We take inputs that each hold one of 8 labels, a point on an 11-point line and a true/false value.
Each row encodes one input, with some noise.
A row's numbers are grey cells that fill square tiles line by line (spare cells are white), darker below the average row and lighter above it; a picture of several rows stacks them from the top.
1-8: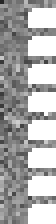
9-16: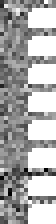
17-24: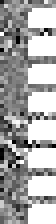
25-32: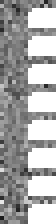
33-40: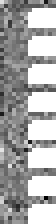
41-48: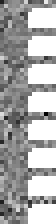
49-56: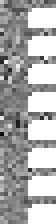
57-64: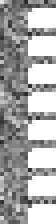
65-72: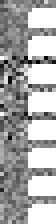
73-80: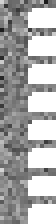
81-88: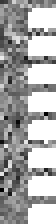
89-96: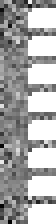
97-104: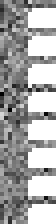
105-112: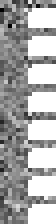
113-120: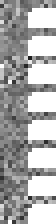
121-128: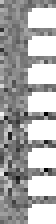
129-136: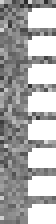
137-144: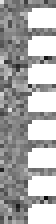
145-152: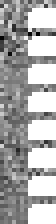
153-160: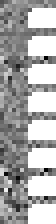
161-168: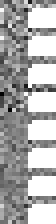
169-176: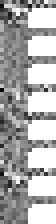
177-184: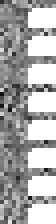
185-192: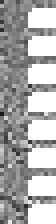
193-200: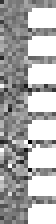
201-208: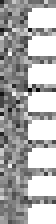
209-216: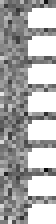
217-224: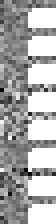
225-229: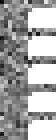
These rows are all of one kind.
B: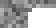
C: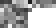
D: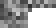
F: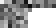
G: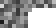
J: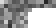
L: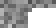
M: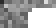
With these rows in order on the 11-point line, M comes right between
D and G.
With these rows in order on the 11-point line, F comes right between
J and L.
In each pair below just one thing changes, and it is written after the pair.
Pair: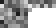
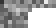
the place on the 11-point line
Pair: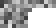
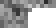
the true/false value
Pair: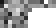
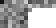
the true/false value
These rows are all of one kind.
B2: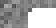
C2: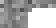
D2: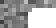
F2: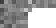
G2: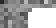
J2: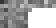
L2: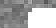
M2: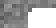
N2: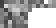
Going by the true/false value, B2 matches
C2, F2 and J2.
